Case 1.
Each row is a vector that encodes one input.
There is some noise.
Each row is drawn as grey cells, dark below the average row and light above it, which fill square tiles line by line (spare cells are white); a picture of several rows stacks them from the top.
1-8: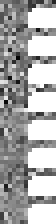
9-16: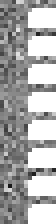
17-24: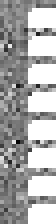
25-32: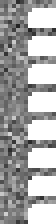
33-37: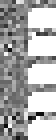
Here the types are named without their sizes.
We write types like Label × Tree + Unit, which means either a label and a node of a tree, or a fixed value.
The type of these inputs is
Label.
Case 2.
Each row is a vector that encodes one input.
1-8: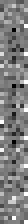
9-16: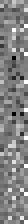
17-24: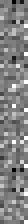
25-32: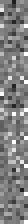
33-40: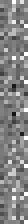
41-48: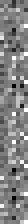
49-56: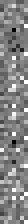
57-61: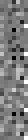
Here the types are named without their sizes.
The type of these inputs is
Bool × Bool × Bool × Bool.
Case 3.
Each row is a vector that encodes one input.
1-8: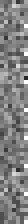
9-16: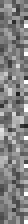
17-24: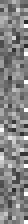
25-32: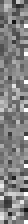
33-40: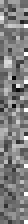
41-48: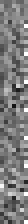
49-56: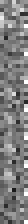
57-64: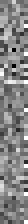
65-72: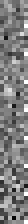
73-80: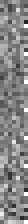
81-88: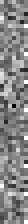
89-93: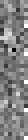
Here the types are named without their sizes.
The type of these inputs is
Line.
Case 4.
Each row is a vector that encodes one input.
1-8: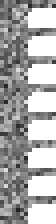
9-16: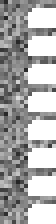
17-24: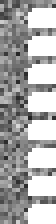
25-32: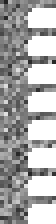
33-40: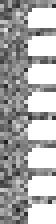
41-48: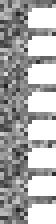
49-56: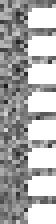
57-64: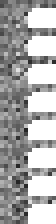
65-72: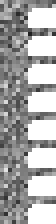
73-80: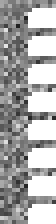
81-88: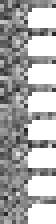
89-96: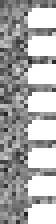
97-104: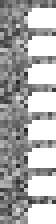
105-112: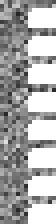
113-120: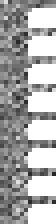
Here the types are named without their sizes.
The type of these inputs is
Bool × Bool × Bool.
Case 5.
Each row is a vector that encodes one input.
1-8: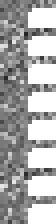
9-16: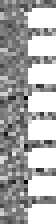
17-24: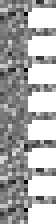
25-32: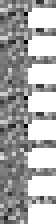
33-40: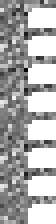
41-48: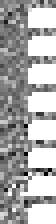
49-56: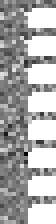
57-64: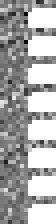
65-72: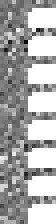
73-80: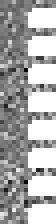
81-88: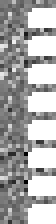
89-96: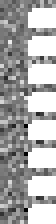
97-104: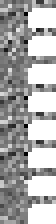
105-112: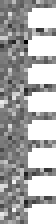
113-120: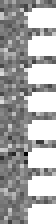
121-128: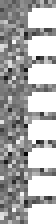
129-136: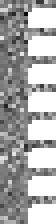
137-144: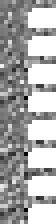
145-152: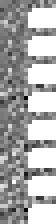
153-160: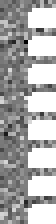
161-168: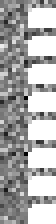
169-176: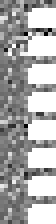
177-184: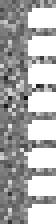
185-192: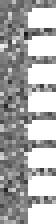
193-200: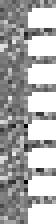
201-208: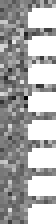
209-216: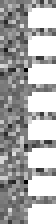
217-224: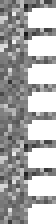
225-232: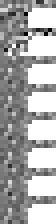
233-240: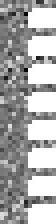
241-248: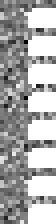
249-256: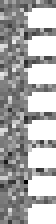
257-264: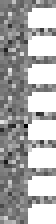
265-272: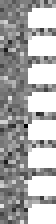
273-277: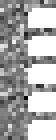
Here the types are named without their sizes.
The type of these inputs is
Bool × Bool × Bool + Unit.
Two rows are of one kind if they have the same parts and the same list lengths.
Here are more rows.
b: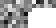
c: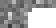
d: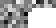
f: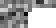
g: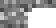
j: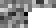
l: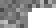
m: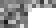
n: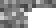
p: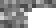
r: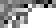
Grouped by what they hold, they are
b, c, d, f, g, j, l, m, n, p
r

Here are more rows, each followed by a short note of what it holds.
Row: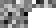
three true/false values
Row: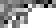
a fixed value
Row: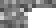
three true/false values
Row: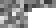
three true/false values
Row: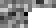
three true/false values
